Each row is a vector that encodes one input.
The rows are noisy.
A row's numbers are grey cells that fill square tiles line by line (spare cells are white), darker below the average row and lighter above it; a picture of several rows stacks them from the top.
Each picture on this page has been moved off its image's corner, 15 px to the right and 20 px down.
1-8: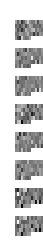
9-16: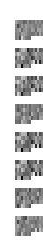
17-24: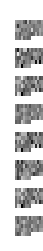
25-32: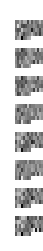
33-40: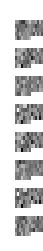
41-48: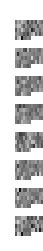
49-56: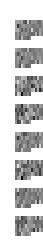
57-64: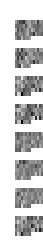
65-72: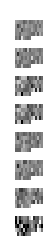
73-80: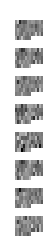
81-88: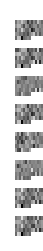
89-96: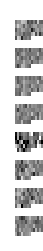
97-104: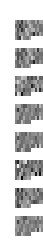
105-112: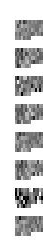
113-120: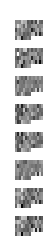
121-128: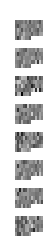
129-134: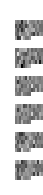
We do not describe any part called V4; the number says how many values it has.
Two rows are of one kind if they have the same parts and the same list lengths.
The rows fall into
3 kinds.
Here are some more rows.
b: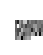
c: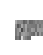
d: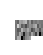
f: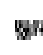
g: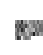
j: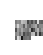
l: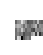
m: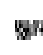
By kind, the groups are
b, d, j, l
c, g
f, m

